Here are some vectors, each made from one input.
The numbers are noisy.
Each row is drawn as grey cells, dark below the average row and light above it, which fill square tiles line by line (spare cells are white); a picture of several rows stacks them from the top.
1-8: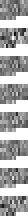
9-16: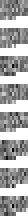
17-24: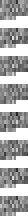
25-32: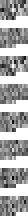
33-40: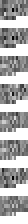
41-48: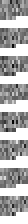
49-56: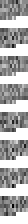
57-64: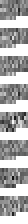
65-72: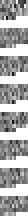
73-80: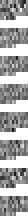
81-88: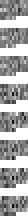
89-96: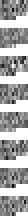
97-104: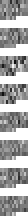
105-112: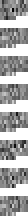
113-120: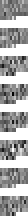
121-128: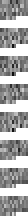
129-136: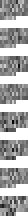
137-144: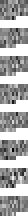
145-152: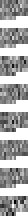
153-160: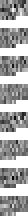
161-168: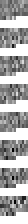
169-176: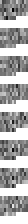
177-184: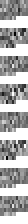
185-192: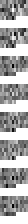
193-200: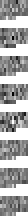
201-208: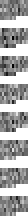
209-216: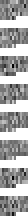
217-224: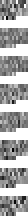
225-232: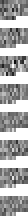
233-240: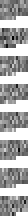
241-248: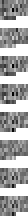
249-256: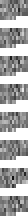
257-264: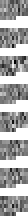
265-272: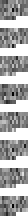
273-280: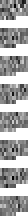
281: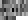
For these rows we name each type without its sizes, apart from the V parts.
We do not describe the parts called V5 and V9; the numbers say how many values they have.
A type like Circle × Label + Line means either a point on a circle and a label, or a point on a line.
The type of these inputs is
Bool × V5 × V9 + Circle + Label.
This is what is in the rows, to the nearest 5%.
About 35% of them hold a point on a circle. About 10% of them hold a label. The rest hold a true/false value, a value of V5 and a value of V9.
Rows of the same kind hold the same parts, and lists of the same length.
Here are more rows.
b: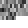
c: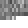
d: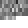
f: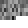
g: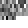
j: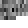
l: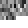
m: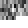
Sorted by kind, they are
b, g, l, m
c, d
f, j

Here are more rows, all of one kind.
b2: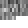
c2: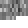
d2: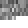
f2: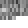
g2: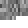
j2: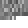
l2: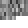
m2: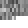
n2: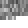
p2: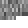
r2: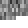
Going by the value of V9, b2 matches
p2 and r2.
